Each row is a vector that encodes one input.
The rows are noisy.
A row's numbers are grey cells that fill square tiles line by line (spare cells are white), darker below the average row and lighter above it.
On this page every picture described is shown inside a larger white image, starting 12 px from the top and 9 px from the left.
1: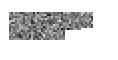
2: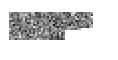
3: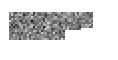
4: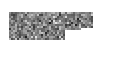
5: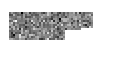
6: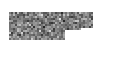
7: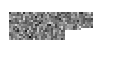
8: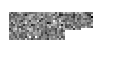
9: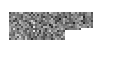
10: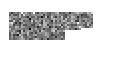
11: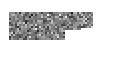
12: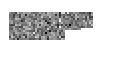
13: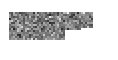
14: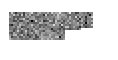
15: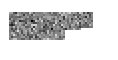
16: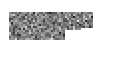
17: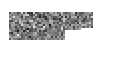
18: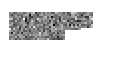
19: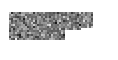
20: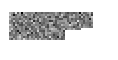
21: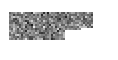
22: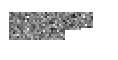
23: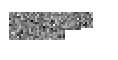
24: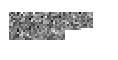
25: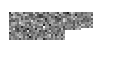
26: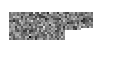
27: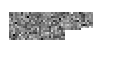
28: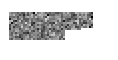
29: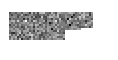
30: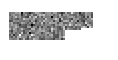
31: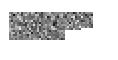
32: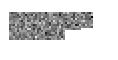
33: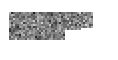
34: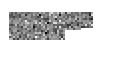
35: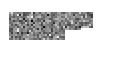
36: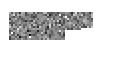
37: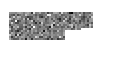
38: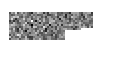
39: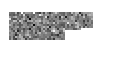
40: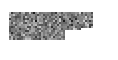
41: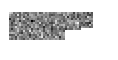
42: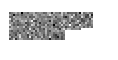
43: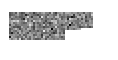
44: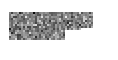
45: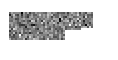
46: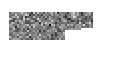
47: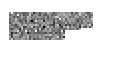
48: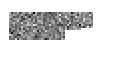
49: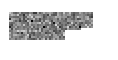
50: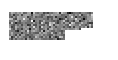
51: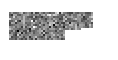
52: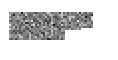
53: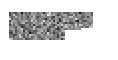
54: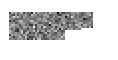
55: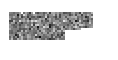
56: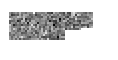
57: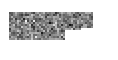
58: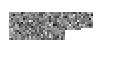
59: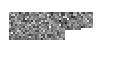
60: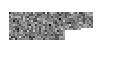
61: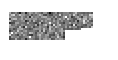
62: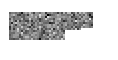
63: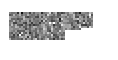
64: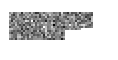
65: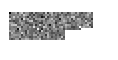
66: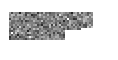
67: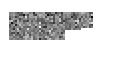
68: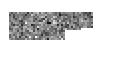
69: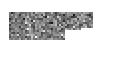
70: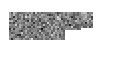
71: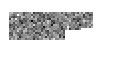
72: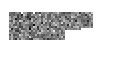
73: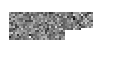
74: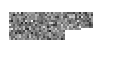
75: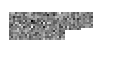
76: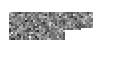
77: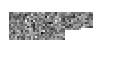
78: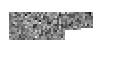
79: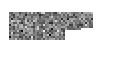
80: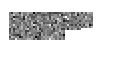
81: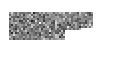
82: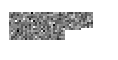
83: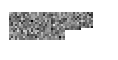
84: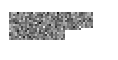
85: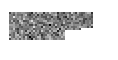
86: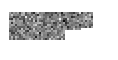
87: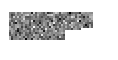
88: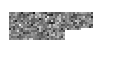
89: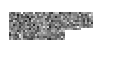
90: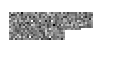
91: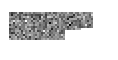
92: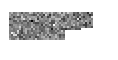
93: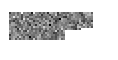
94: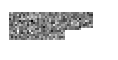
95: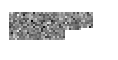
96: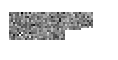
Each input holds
a node of a 7-node tree, together with either one of 6 labels, or a node of a 7-node tree.
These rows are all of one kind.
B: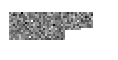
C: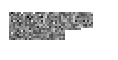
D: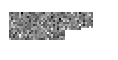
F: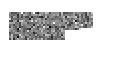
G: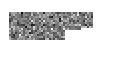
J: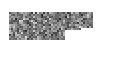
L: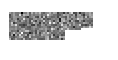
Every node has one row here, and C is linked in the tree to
L.
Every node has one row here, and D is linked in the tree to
B, J and L.
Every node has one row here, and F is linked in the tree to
B.
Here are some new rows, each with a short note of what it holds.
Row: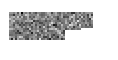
one of 6 labels and a node of a 7-node tree
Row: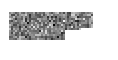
one of 6 labels and a node of a 7-node tree
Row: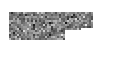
a node of each of two 7-node trees
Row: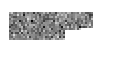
a node of each of two 7-node trees
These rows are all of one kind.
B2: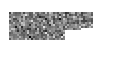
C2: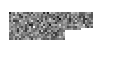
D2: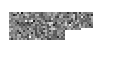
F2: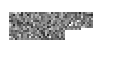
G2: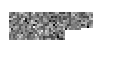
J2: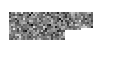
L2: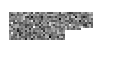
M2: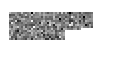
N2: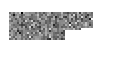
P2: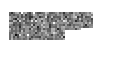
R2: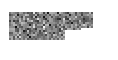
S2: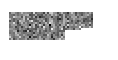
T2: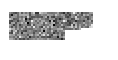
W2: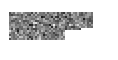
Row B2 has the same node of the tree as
R2, S2 and T2.
